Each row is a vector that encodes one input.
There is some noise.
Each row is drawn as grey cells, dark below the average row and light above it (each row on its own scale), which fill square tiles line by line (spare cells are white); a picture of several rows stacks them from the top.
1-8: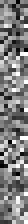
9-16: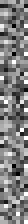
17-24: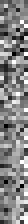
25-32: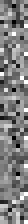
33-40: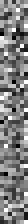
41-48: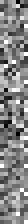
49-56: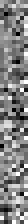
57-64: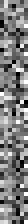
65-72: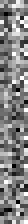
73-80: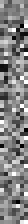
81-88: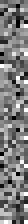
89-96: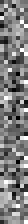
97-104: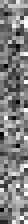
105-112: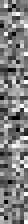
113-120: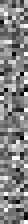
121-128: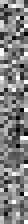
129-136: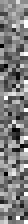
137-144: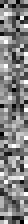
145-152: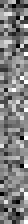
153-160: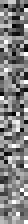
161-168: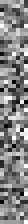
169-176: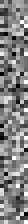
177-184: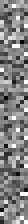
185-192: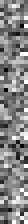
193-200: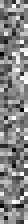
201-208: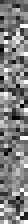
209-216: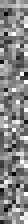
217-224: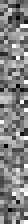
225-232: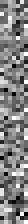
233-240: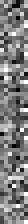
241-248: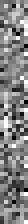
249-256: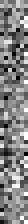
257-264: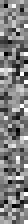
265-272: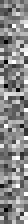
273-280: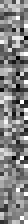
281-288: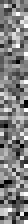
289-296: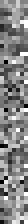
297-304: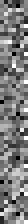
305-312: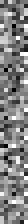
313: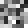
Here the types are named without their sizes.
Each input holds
either a point on each of two lines, or a list of points on a circle.
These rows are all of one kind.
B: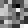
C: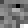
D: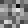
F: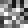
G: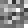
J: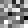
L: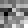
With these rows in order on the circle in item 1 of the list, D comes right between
B and C.
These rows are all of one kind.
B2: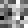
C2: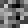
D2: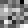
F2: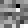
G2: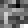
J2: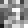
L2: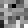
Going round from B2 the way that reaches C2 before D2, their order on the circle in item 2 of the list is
B2, C2, L2, F2, J2, D2, G2.
